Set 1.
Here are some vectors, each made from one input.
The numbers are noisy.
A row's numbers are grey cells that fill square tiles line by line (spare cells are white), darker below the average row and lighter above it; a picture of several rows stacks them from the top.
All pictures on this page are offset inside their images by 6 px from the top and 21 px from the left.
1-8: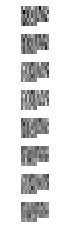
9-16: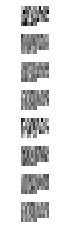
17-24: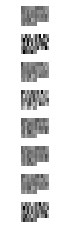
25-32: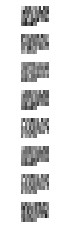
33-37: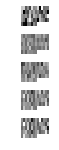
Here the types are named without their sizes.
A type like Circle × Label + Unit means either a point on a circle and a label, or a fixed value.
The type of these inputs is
Bool × Line.
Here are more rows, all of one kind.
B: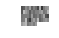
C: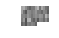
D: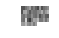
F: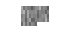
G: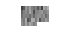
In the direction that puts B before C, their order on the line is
D, B, F, C, G.
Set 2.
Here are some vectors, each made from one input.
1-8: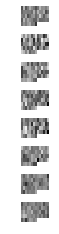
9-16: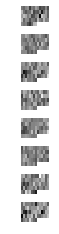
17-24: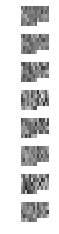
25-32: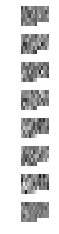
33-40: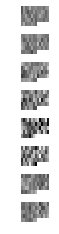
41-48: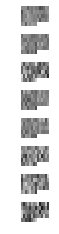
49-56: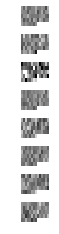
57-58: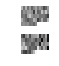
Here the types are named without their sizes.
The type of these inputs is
Label × Line.
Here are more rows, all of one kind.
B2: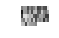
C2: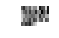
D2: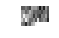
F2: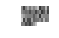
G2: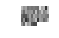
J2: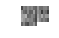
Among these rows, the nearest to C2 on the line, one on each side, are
D2 and F2.
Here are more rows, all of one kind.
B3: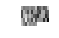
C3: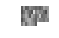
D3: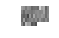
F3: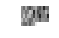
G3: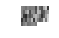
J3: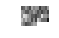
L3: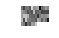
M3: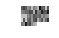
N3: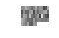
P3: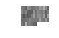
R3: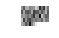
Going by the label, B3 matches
D3 and P3.
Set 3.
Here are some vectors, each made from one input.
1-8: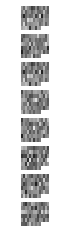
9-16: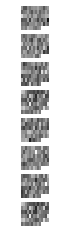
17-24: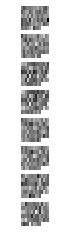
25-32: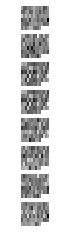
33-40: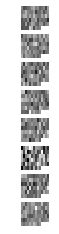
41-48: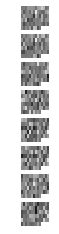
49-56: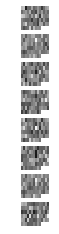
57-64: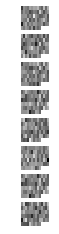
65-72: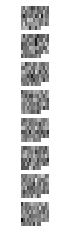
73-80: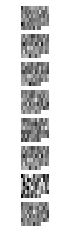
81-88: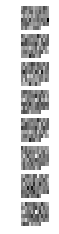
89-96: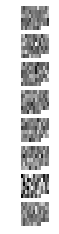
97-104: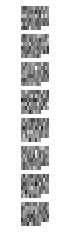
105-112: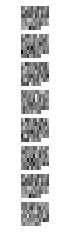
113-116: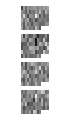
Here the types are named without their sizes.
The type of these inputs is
List(Circle).
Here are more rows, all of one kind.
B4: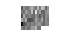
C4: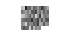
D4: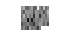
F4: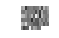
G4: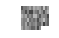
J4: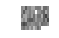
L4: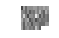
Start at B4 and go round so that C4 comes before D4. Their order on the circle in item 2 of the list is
B4, J4, C4, L4, F4, G4, D4.
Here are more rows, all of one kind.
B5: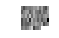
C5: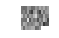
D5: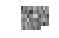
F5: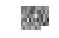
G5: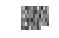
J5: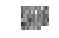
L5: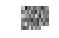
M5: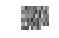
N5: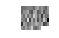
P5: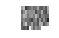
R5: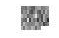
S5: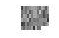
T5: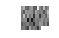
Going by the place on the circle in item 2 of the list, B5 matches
J5, N5, P5 and S5.
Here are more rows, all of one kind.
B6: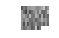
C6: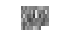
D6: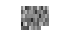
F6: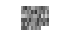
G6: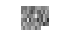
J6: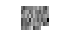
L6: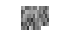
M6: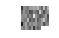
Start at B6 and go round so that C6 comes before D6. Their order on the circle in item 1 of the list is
B6, C6, L6, D6, F6, J6, G6, M6.
